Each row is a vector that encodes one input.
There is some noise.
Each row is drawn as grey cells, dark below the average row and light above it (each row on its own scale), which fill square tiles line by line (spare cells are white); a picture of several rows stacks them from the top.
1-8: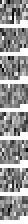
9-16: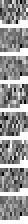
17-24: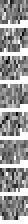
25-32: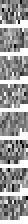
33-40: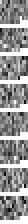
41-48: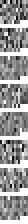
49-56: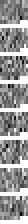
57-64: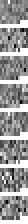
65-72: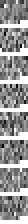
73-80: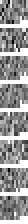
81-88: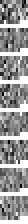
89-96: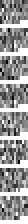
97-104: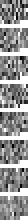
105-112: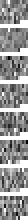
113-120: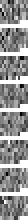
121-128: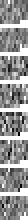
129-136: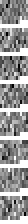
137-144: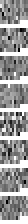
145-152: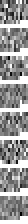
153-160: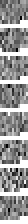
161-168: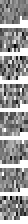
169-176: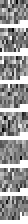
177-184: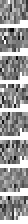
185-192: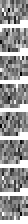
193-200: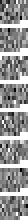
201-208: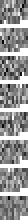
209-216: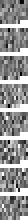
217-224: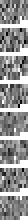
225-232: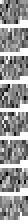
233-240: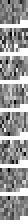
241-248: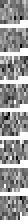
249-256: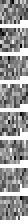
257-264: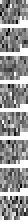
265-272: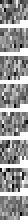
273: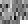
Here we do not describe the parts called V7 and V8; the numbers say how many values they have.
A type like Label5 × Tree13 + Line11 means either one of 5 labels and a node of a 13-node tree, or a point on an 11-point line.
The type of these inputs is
(Bool × Bool × Bool × Bool + Label11) × V7 × V8.
